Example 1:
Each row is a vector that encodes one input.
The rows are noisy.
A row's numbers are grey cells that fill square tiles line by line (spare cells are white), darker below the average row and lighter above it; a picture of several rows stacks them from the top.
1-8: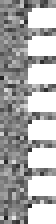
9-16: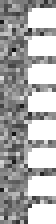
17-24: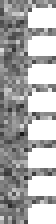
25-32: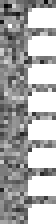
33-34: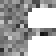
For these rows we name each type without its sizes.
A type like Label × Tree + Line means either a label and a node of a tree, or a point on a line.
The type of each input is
Line.
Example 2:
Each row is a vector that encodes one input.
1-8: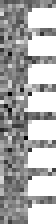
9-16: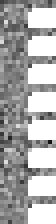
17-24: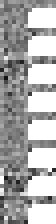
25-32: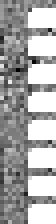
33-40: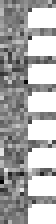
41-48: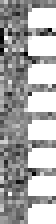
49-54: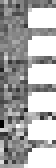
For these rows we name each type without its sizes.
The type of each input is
Line.
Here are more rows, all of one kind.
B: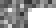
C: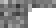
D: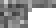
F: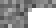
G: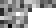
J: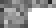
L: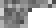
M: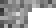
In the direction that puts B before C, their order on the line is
L, G, M, J, B, F, C, D.
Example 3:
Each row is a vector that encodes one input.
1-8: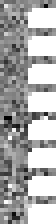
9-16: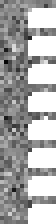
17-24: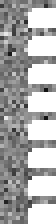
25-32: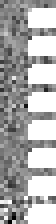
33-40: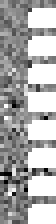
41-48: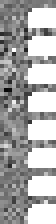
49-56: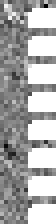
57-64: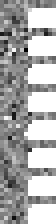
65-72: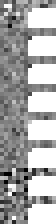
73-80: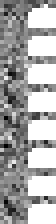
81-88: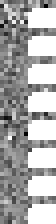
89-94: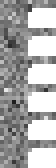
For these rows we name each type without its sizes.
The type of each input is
Line.
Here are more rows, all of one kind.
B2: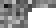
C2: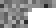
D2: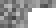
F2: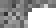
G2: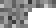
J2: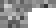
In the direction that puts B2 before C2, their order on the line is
F2, G2, B2, J2, C2, D2.
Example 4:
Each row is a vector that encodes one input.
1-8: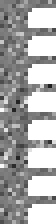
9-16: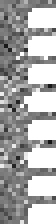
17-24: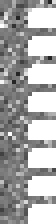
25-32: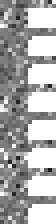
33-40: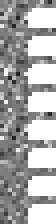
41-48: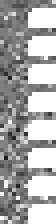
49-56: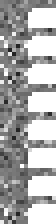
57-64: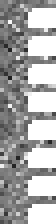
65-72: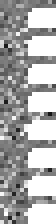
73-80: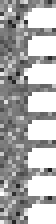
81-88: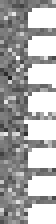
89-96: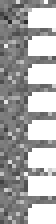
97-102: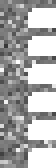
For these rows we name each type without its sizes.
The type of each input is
Line.
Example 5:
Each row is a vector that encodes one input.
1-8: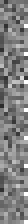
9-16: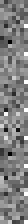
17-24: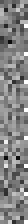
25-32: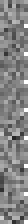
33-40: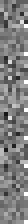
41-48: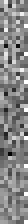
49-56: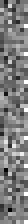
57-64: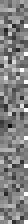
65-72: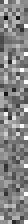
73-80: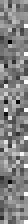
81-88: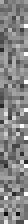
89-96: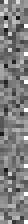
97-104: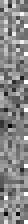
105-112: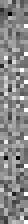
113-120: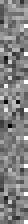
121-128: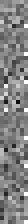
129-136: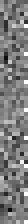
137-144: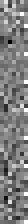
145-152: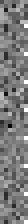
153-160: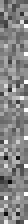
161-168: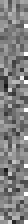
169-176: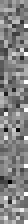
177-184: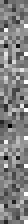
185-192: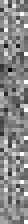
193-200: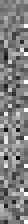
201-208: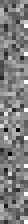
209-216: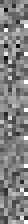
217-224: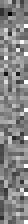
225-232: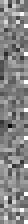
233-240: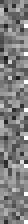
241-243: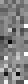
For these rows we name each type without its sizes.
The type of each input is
Tree.
